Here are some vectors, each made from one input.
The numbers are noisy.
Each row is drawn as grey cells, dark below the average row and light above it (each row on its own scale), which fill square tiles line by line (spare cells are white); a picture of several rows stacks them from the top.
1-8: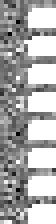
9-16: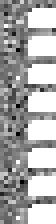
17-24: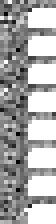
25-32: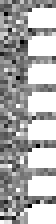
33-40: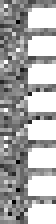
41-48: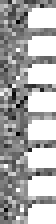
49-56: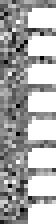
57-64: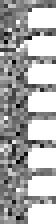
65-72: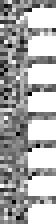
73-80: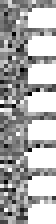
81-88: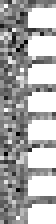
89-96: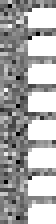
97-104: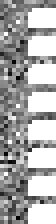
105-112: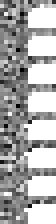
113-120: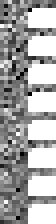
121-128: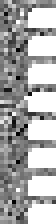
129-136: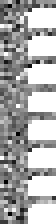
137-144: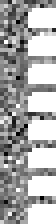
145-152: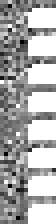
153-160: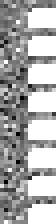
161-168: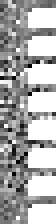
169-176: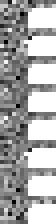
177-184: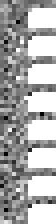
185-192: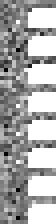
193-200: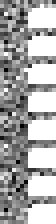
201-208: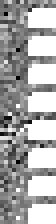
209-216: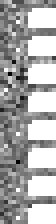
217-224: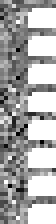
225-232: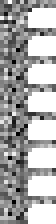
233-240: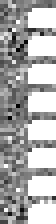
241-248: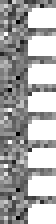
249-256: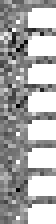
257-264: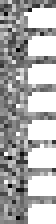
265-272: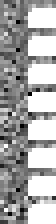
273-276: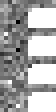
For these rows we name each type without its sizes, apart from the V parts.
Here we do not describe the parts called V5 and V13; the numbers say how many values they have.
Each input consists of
either a true/false value, a value of V5 and a value of V13, or a list of points on a line.
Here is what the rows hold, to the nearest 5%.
About 50% of them hold a true/false value, a value of V5 and a value of V13. The rest are lists of points on a line.
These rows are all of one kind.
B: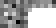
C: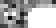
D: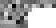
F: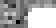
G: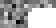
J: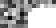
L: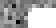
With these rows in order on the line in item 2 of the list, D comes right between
B and L.
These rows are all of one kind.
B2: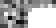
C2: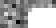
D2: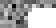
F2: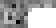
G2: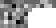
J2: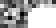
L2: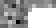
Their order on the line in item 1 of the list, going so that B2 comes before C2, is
J2, B2, C2, L2, F2, D2, G2.
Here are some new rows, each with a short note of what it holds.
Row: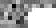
a list of two items
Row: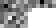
the empty list
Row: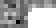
a list of two items
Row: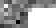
a list of one item
